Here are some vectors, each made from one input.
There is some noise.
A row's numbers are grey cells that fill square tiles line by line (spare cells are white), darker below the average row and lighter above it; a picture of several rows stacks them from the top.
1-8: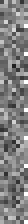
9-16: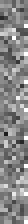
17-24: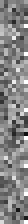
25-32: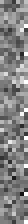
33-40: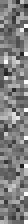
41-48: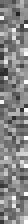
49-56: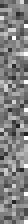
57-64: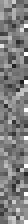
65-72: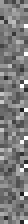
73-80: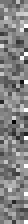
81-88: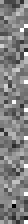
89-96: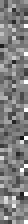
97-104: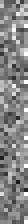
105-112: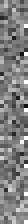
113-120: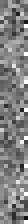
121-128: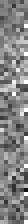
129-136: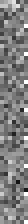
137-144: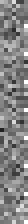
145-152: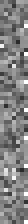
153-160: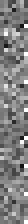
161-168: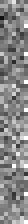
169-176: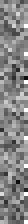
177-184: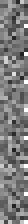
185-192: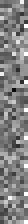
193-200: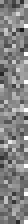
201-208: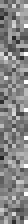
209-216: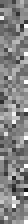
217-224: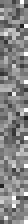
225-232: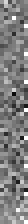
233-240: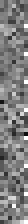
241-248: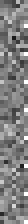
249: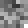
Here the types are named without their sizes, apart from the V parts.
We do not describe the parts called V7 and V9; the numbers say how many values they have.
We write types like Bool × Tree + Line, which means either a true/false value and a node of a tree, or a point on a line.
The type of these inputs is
Bool × V9 + Line × (Tree + V7).
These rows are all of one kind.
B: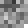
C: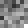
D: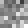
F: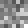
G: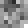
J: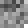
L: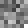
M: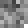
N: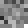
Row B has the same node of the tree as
D and G.
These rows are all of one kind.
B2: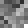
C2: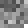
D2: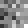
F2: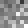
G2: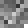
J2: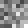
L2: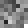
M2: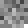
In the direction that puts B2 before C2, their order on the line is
D2, J2, F2, M2, B2, G2, L2, C2.
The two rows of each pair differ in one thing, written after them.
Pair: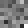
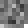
the true/false value
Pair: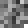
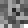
the value of V9
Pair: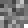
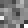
the value of V9
